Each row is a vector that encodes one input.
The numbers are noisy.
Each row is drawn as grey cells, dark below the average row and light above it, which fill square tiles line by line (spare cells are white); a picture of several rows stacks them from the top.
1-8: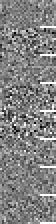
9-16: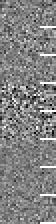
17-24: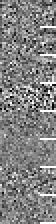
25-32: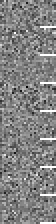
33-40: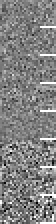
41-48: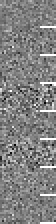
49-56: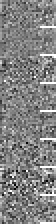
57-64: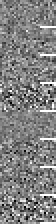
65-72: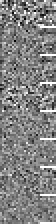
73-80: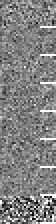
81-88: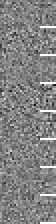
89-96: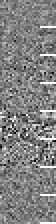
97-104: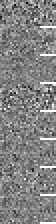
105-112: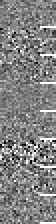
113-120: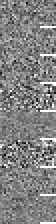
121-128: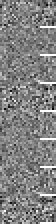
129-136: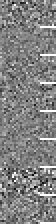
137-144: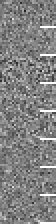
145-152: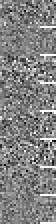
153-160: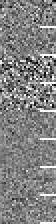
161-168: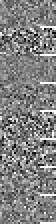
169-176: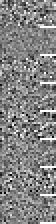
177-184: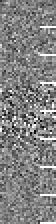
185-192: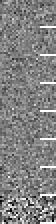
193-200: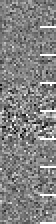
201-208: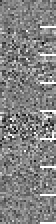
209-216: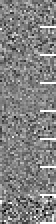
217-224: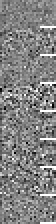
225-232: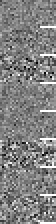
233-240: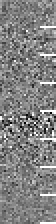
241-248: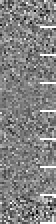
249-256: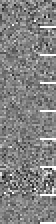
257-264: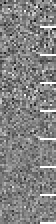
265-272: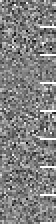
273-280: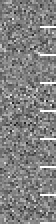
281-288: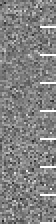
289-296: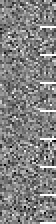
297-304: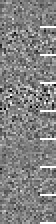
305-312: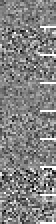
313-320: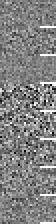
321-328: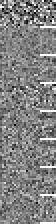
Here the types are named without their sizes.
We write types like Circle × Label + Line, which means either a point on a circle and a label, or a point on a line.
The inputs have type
Bool × (Circle + Unit) + Line.
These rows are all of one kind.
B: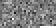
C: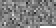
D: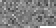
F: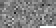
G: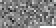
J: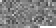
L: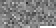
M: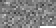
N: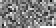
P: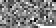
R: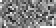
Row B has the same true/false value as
F and M.
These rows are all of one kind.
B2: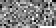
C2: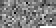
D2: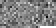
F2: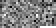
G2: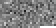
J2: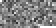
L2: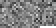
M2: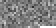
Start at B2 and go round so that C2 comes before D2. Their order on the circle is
B2, J2, L2, C2, D2, M2, F2, G2.
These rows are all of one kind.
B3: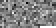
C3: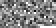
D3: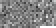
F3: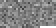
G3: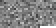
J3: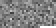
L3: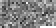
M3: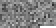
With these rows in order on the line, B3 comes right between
F3 and G3.
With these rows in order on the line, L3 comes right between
D3 and M3.
